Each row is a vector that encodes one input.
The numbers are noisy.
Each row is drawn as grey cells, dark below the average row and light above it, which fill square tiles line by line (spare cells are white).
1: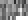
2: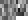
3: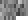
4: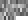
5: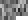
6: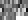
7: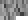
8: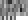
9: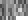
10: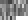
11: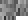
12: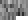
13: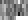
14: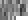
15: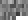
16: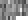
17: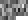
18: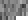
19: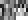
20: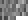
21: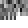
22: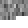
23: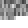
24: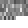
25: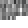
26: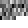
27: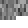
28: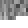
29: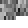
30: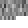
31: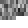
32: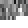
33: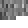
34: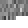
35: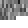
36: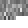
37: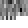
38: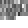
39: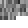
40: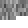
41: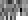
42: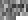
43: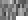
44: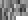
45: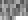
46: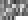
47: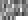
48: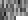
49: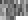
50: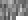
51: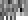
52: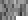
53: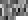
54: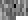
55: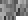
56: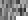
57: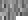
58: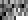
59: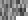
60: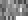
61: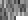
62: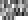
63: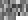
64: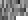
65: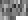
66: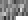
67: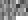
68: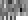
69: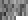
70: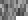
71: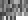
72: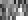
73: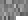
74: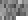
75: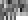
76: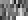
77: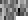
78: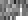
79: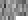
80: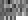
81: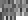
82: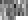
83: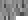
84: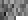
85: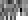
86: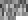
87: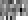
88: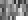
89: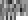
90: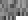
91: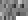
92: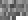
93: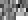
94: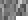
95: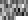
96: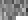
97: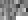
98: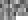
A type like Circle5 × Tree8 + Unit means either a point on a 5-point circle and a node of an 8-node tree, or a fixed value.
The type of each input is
(Bool × Bool × Bool + Line5) × Line4 × Line5 × Line5.
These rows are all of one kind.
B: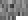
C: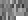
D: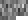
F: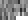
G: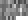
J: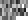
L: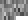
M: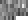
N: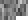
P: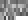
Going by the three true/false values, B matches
D, G, J and M.
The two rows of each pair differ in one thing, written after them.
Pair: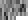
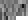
the place on one of the two 5-point lines
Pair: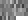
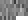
one of the three true/false values
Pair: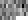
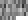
the place on the 4-point line
